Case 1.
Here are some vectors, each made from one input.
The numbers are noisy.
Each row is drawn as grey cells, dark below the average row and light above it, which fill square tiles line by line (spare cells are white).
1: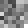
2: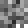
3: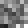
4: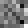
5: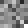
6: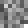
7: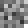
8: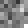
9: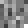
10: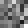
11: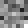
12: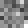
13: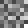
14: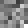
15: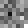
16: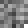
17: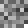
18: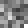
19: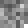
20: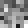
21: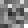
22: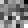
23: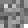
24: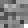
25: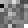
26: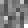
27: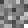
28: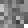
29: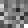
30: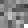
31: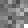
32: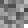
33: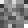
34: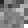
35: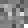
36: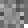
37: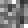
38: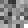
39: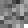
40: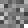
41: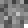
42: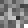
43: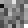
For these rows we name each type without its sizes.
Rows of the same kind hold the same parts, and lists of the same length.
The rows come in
2 kinds.
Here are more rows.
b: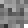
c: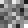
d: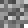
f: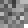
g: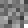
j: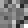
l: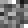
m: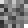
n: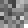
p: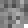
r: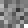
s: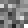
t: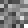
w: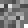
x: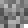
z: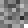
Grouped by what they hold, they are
b, c, g, j, l, m, x
d, f, n, p, r, s, t, w, z

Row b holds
a label.
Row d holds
three true/false values.
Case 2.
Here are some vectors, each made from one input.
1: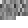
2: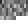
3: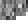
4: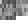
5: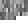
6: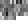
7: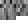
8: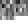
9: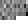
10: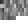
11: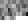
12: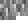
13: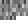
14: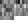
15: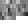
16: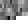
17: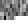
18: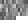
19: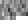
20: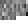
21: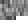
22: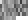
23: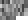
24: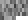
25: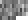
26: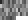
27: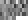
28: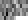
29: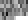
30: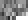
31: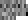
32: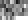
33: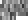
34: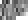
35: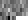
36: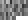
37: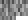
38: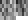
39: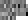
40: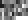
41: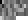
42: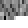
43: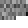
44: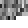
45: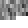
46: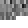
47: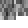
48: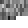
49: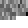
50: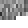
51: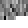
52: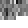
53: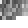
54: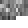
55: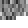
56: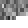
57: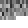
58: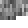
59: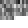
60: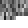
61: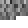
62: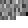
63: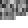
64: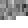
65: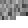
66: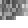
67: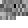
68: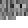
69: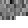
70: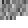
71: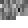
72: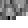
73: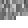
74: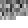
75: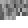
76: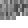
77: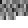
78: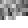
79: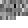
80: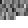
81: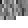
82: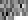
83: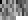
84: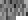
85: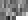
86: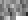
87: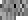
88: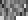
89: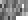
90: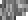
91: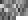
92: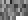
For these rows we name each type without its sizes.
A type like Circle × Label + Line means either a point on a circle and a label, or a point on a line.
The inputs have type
Bool × Bool × Bool + Tree.
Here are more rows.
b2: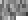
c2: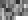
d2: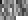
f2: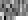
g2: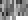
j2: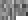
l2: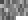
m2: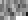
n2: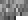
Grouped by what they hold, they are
b2, j2, l2, m2, n2
c2, d2, f2, g2

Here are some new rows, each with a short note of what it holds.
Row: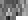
three true/false values
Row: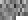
three true/false values
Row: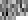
a node of a tree
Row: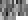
a node of a tree
